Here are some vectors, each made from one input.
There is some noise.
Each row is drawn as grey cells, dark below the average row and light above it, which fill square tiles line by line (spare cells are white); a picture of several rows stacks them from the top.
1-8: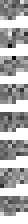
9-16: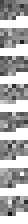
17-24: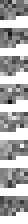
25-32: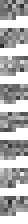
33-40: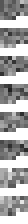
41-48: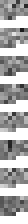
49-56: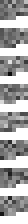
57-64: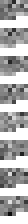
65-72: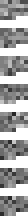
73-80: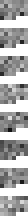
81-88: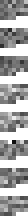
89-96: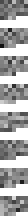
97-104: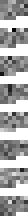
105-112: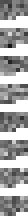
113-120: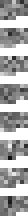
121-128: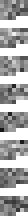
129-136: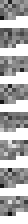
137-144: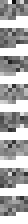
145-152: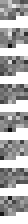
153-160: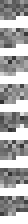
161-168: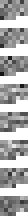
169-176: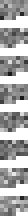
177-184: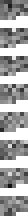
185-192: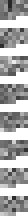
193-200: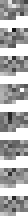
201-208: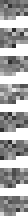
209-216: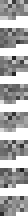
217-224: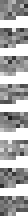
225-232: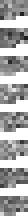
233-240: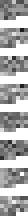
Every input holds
a point on an 8-point line, together with either a fixed value, or three true/false values.
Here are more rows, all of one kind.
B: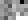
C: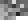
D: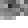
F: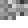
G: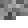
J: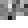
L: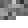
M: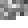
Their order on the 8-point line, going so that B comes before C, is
M, F, B, D, C, L, G, J.
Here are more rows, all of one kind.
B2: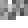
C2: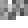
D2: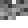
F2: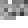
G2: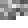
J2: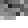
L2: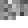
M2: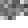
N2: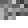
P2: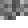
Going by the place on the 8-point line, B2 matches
C2, F2 and L2.
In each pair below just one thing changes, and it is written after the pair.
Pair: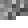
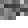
one of the three true/false values
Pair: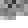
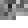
one of the three true/false values
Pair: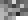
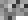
the place on the 8-point line
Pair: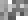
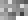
one of the three true/false values
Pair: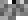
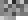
one of the three true/false values
